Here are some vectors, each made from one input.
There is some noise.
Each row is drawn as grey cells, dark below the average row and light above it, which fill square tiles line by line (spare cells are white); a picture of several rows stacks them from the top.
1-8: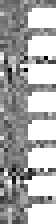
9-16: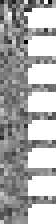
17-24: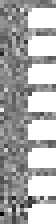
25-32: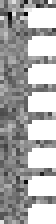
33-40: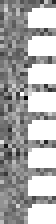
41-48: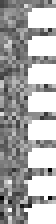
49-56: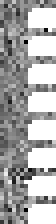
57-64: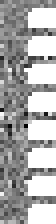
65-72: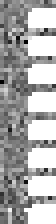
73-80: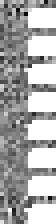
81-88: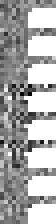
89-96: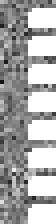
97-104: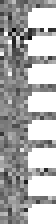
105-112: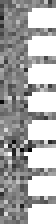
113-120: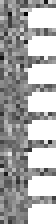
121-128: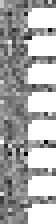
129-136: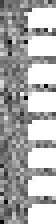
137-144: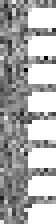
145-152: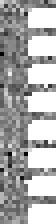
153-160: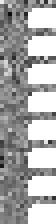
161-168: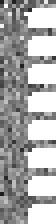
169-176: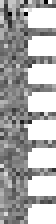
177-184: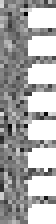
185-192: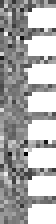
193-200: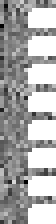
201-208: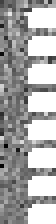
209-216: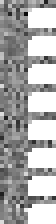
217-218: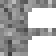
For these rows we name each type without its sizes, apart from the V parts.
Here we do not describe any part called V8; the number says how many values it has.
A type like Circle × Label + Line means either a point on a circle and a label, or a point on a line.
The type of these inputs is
Bool × (Label + Line) × Line × V8.
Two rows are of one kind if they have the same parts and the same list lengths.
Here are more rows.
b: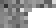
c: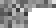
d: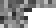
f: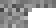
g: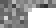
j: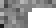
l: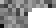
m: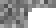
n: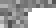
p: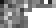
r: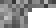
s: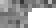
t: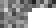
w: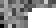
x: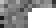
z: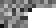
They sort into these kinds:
b, c, d, f, m, n, s, t
g, j, l, p, r, w, x, z

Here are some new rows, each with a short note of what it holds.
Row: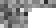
a point on each of two lines, a true/false value and a value of V8
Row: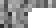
a label, a point on a line, a true/false value and a value of V8
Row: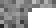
a label, a point on a line, a true/false value and a value of V8
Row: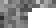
a point on each of two lines, a true/false value and a value of V8
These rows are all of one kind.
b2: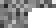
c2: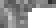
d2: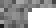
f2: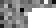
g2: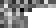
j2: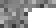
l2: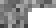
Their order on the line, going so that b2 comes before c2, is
b2, c2, l2, j2, d2, g2, f2.
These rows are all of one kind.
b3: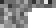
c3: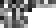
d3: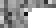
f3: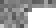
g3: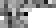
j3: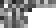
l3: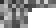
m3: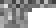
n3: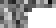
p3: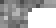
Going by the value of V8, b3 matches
l3 and n3.
